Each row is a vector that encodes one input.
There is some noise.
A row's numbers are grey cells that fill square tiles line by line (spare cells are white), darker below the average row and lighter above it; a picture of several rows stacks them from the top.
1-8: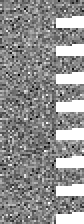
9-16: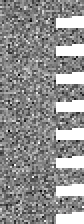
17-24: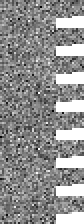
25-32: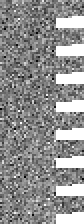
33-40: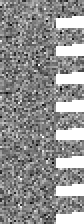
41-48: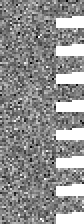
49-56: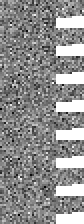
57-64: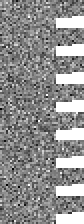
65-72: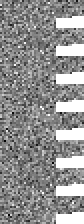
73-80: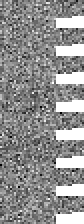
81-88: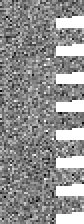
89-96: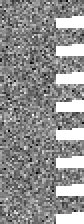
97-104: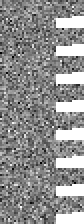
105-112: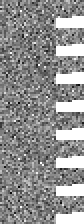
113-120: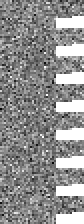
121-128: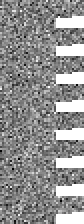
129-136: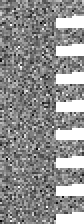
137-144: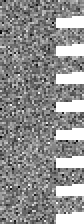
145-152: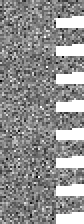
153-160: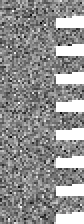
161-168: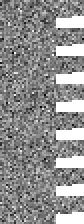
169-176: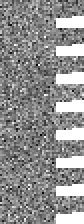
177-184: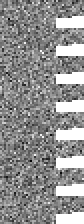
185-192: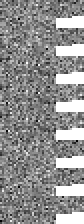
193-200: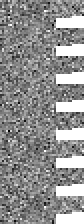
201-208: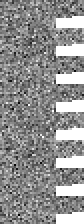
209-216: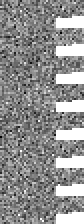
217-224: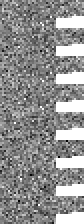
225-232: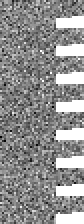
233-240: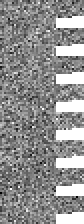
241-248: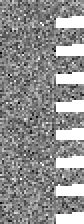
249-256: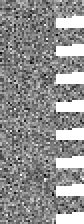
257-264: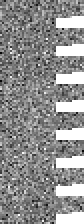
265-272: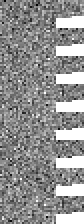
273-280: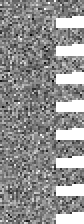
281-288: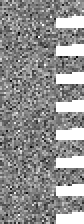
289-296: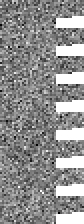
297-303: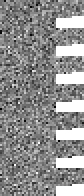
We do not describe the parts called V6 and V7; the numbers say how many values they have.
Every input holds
either one of 10 labels and a point on an 11-point line, or a point on a 5-point line, a value of V6 and a value of V7.
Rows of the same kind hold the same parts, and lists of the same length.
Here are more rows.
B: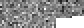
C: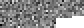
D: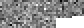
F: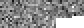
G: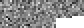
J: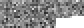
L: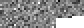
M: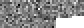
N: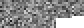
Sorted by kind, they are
B, D, F, G, L, N
C, J, M

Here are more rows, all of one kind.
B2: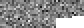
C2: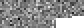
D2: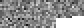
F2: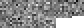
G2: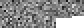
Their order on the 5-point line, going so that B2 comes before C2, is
D2, B2, C2, F2, G2.
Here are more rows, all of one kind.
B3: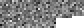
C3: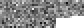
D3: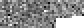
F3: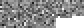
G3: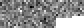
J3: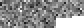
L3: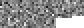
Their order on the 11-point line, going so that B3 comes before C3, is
G3, J3, B3, D3, C3, F3, L3.
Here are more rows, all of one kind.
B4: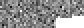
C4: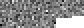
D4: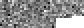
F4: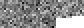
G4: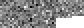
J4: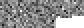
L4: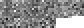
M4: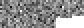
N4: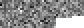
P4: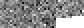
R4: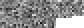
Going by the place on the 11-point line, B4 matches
F4, M4 and P4.
